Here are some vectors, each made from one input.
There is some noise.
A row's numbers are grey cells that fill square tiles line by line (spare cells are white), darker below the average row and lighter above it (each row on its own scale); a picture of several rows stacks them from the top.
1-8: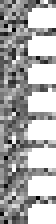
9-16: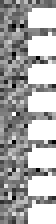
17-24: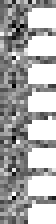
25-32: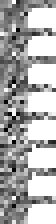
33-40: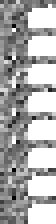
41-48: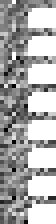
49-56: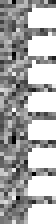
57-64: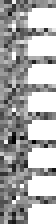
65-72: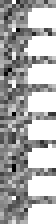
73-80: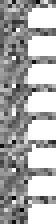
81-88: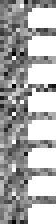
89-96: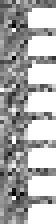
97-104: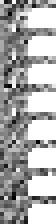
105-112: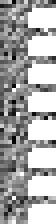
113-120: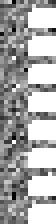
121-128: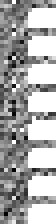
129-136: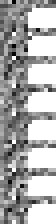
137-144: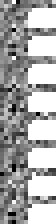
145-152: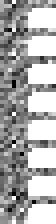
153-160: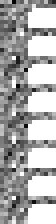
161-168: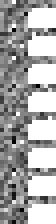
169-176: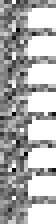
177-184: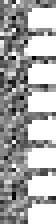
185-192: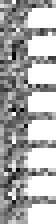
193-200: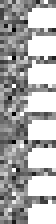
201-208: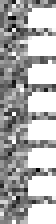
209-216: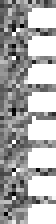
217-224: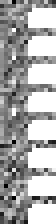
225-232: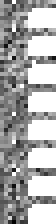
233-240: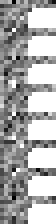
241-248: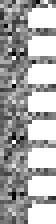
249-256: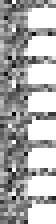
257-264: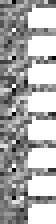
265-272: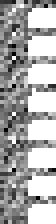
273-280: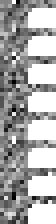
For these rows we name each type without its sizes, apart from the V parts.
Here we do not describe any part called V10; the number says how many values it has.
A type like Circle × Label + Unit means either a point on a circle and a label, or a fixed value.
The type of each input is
Bool × Label + V10.
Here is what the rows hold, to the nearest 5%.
About 45% of them hold a label and a true/false value. The rest hold a value of V10.
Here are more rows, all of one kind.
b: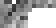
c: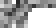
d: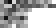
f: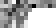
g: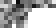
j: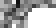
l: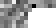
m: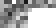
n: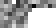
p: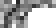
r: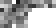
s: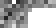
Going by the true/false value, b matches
d, m and s.
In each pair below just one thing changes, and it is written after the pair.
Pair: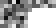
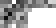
the label
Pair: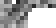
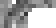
the label
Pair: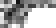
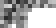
the true/false value
